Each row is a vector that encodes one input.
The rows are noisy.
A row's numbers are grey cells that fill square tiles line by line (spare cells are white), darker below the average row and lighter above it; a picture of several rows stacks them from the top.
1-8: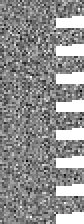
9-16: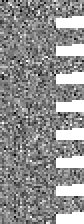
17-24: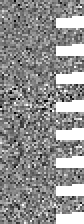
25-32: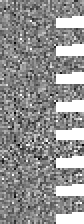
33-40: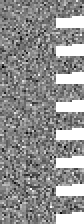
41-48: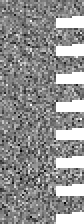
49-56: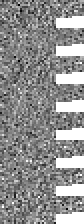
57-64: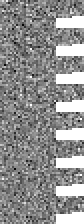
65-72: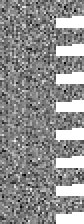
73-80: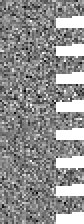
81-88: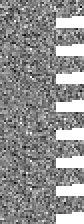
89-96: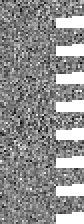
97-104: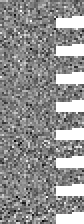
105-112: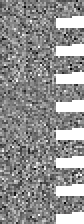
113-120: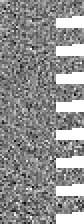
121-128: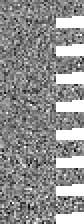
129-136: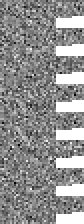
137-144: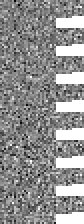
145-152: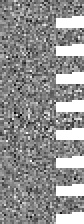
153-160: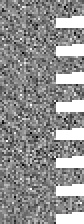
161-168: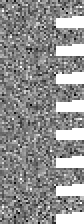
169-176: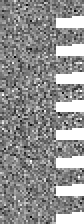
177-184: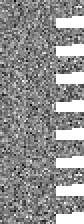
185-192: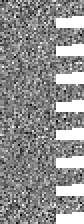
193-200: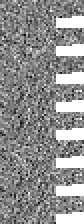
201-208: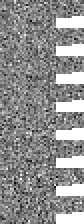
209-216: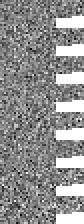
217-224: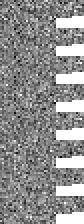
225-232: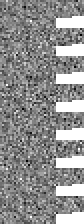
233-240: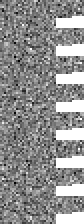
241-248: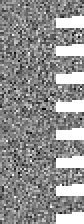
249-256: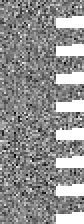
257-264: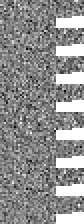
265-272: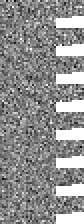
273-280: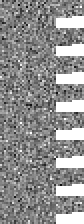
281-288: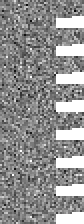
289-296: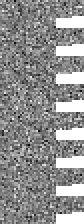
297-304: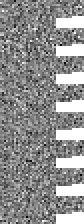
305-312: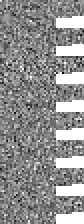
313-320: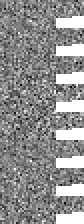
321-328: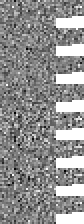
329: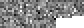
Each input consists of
either a fixed value, or a node of a 9-node tree, or a node of a 13-node tree and a true/false value.
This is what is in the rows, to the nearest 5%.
A few of them hold a fixed value. About 45% of them hold a node of a 9-node tree. The rest hold a node of a 13-node tree and a true/false value.
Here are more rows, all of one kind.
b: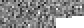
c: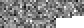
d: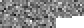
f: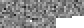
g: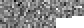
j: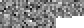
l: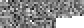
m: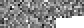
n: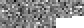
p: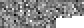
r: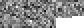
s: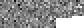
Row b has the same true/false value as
g, m, n and s.
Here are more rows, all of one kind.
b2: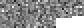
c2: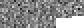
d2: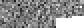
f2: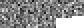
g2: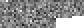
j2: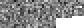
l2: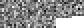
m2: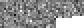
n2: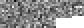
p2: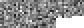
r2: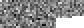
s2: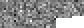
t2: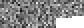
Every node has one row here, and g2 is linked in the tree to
c2 and s2.
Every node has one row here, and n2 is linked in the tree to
b2.
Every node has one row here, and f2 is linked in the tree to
c2 and d2.
